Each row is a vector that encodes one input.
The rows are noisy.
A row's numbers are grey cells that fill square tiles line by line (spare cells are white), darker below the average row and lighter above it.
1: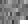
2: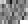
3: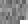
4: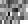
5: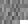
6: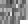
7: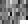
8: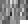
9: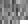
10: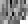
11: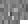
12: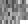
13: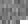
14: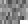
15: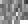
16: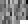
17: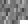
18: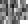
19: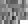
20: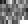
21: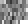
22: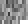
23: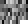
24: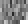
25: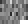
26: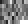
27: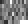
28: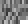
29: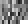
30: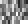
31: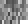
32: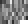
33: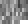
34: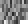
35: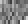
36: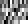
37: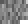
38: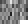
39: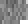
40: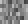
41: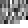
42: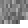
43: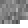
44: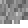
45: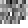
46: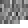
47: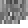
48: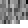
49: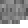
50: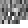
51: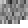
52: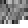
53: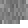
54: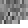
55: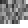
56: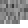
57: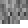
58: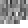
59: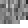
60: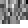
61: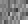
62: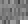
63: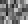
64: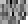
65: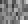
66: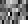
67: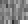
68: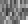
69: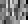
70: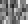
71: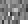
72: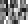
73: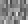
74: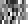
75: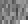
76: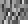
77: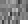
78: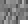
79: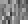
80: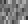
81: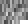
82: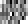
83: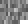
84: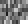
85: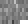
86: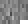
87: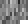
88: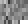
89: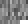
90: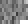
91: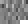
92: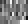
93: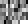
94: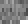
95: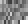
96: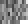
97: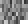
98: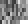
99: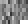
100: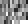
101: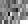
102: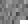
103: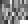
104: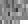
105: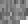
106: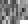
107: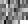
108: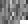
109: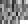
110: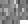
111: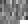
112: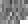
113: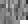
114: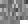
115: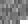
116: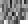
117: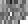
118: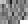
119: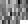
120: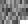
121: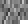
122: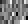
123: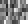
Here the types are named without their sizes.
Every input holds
a node of a tree, together with either a fixed value, or a node of a tree and a true/false value.
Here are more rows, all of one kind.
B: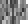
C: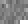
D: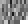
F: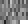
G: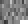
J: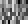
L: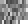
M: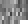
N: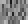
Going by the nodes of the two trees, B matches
C, L and N.
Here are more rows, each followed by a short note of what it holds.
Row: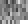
a node of a tree
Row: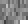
a node of each of two trees and a true/false value
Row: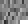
a node of each of two trees and a true/false value
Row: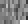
a node of a tree
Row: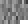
a node of a tree
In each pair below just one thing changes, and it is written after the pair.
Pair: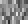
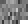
the node of one of the two trees
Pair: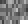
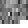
the node of one of the two trees
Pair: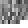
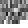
the true/false value
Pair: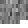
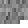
the node of one of the two trees
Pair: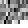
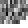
the true/false value
